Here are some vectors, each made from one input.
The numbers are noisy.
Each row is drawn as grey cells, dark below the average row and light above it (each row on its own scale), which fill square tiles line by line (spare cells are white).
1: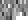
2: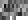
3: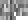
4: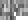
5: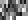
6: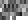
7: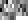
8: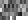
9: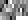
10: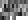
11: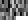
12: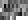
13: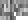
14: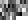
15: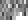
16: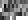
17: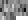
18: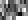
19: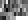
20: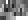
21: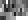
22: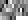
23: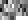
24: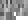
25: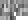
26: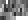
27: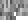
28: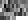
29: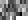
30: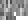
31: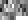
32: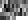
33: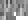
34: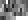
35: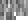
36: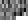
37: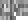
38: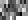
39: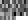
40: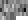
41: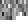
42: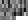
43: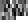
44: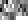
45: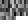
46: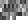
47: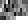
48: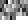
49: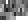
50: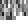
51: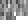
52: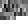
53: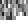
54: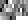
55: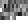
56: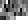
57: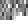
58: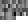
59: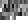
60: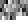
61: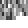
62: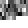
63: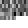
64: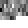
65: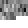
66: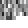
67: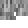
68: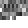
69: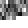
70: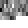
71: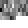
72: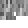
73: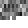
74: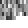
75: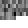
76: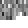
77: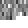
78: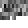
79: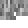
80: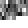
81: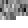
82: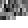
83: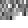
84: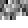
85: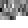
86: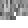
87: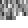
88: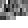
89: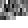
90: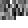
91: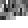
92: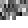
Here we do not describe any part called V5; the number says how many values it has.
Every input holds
a true/false value, together with either a point on a 7-point line, or a value of V5.
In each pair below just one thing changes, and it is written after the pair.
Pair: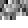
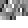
the value of V5
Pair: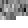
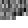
the true/false value
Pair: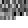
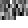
the value of V5
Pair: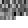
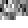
the true/false value
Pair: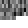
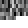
the value of V5
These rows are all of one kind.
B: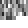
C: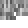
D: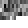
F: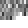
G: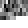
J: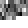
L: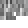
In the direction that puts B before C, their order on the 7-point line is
F, G, B, D, L, C, J.
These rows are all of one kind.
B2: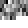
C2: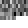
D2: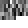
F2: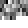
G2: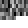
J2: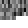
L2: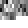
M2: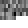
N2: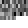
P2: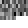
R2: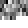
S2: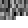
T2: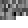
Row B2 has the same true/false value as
F2, L2 and R2.
